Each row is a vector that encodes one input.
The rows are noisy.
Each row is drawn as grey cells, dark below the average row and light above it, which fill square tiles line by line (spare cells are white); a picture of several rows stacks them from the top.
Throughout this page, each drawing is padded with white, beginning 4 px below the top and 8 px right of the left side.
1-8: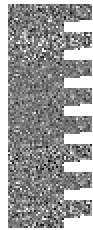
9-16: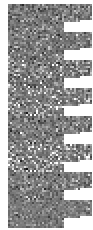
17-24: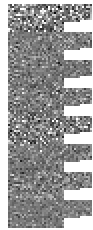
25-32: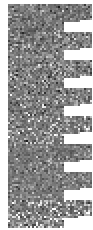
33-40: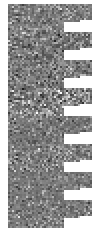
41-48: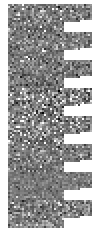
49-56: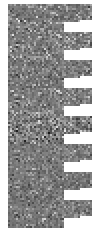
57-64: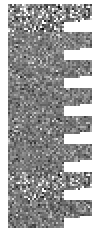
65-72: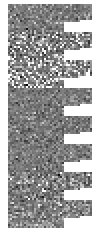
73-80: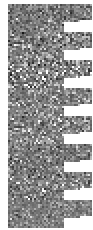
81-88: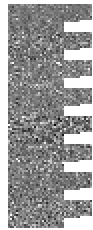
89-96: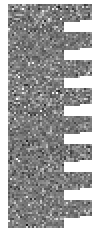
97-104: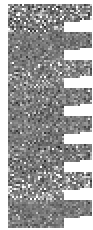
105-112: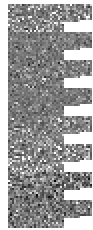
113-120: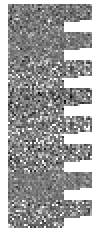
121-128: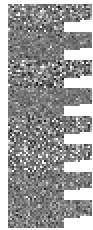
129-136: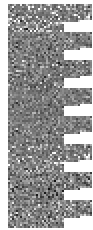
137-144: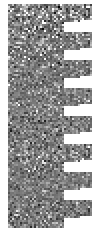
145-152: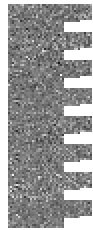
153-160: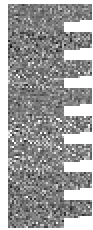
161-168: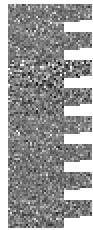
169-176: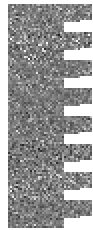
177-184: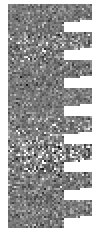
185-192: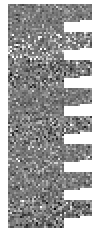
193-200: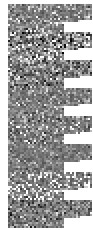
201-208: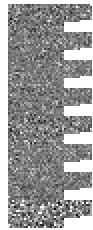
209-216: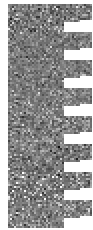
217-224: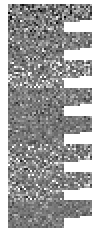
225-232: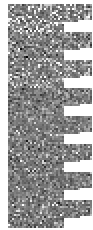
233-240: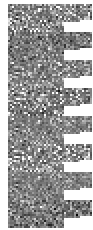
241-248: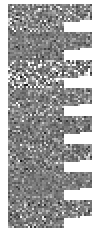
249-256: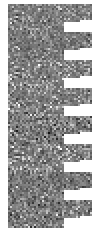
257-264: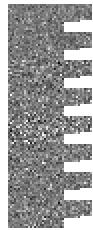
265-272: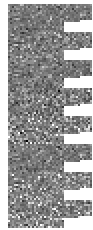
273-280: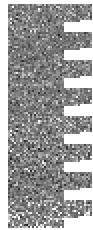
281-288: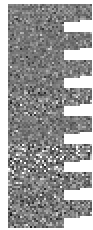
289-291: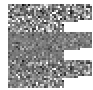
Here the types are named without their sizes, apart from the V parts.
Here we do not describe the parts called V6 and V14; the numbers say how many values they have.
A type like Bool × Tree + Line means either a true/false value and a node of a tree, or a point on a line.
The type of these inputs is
Bool × V14 + (Circle + Unit) × V6.
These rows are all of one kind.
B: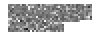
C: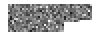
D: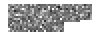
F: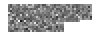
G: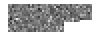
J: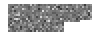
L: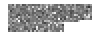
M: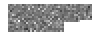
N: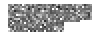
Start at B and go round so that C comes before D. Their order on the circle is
B, J, M, L, C, N, F, D, G.
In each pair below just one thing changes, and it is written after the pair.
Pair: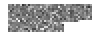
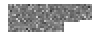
the value of V6
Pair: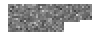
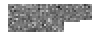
the value of V6
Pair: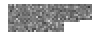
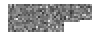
the value of V6
